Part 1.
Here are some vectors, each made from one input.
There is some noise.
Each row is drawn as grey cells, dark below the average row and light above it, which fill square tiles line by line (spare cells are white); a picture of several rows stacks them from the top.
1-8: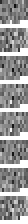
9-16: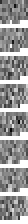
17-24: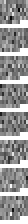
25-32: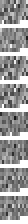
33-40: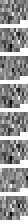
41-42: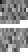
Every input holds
either one of 5 labels, or three true/false values.
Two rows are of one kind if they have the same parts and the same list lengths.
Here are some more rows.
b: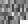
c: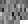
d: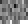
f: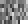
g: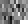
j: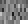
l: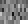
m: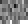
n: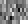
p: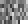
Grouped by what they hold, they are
b, f, g, n, p
c, d, j, l, m

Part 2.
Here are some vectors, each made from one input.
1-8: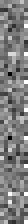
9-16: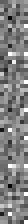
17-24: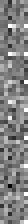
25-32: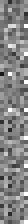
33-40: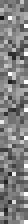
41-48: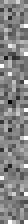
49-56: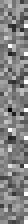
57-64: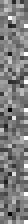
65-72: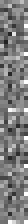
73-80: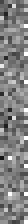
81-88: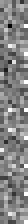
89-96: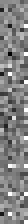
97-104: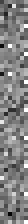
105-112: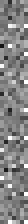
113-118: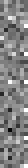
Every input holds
a point on an 11-point line and a true/false value.
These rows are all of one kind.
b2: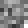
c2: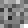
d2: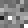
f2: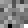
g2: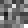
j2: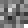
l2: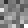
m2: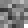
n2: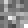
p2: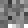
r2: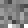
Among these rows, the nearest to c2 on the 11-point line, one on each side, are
b2 and f2.
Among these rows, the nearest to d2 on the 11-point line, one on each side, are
l2 and n2.
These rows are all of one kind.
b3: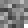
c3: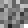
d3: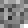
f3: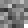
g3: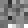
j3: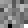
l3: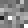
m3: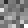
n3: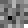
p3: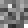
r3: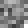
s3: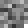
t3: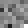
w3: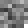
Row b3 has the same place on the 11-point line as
f3, p3, s3 and w3.
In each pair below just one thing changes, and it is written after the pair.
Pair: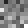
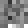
the place on the 11-point line
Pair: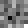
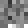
the place on the 11-point line
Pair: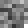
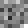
the place on the 11-point line
